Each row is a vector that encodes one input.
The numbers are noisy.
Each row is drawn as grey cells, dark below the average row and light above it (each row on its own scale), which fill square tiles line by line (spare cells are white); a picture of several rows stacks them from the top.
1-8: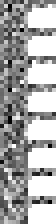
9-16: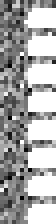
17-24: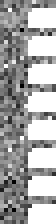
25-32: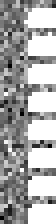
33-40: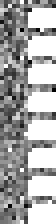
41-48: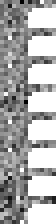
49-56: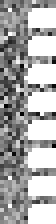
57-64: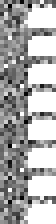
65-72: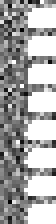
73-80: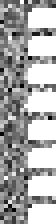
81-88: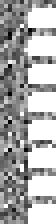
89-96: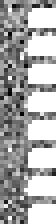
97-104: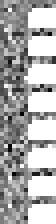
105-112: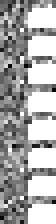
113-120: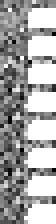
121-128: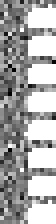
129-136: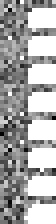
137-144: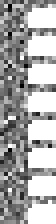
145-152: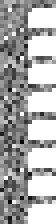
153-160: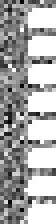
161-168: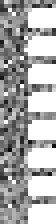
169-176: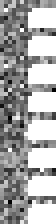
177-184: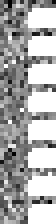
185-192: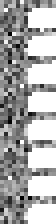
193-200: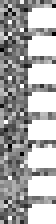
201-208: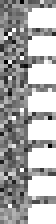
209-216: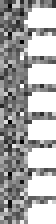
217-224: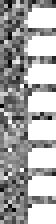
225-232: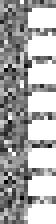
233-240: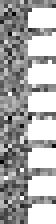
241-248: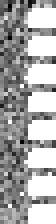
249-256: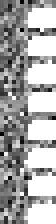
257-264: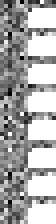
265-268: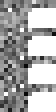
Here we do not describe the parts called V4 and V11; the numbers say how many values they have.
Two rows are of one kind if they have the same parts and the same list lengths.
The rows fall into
2 kinds.
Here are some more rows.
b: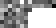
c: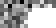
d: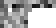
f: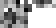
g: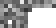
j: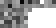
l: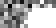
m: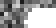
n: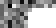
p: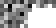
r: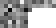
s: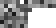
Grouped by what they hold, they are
b, c, f, g, j, l, m, n, p, r, s
d

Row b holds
one of 7 labels, a true/false value and a value of V11.
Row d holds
a true/false value and a value of V4.
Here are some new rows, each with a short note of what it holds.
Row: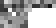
a true/false value and a value of V4
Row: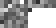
one of 7 labels, a true/false value and a value of V11
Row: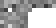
a true/false value and a value of V4
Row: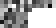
one of 7 labels, a true/false value and a value of V11
